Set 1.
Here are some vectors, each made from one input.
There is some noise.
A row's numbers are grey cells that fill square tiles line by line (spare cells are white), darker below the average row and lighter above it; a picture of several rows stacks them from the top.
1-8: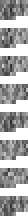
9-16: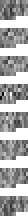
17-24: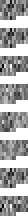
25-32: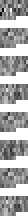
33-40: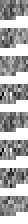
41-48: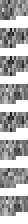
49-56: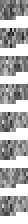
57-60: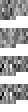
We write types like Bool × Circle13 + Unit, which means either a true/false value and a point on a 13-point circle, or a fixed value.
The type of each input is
Line7.
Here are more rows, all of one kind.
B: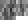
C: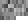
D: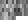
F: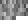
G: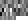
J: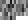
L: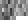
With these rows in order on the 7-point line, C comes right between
F and L.
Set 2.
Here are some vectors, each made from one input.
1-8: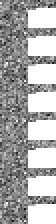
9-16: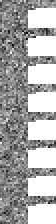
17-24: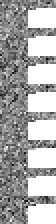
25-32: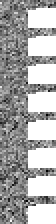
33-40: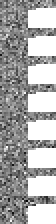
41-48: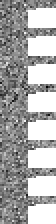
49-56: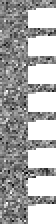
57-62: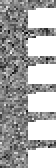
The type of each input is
Line10.
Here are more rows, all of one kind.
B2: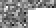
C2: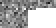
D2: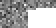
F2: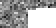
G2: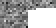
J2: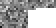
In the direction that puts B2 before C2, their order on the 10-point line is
B2, J2, F2, D2, G2, C2.
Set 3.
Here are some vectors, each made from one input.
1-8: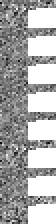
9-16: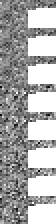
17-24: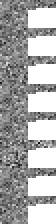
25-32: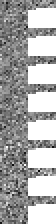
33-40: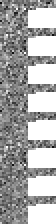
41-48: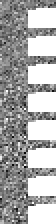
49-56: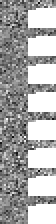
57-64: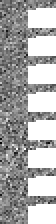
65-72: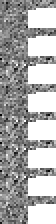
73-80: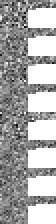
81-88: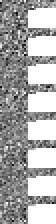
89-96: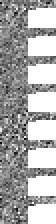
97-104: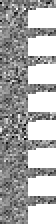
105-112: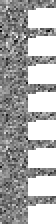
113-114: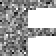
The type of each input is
Line9.
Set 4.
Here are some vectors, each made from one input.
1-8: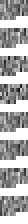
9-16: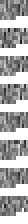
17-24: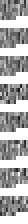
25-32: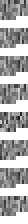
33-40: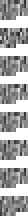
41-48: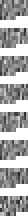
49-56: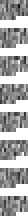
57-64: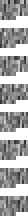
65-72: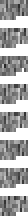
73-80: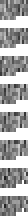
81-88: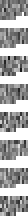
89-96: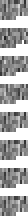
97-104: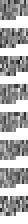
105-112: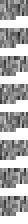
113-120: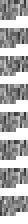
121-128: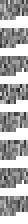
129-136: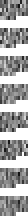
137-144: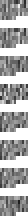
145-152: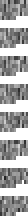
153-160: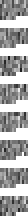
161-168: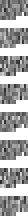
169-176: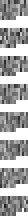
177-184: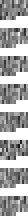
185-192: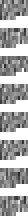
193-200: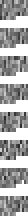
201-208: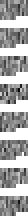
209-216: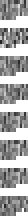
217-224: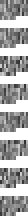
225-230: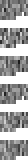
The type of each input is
Line5.
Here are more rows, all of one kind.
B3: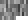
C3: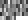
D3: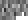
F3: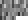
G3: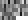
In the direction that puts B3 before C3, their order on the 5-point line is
G3, D3, F3, B3, C3.
